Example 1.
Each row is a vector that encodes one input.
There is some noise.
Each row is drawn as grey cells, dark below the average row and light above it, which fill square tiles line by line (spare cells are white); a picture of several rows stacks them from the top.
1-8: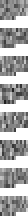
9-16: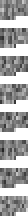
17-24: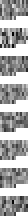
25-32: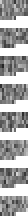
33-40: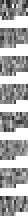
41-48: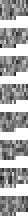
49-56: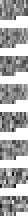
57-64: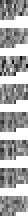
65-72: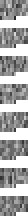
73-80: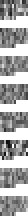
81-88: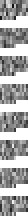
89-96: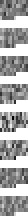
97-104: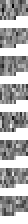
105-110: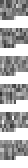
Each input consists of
three true/false values.
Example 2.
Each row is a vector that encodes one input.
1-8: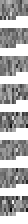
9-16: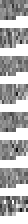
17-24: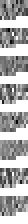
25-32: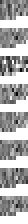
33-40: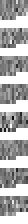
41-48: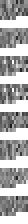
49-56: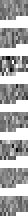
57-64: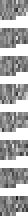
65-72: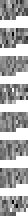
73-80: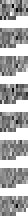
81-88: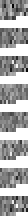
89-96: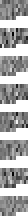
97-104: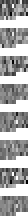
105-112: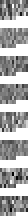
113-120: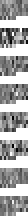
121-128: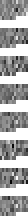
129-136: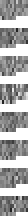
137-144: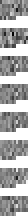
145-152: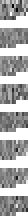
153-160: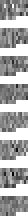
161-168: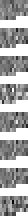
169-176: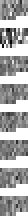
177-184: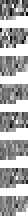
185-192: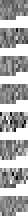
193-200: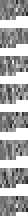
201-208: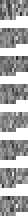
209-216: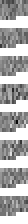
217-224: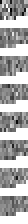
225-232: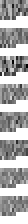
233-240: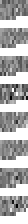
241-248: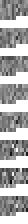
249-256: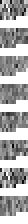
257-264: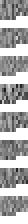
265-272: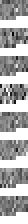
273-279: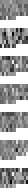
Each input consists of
either a fixed value, or three true/false values.
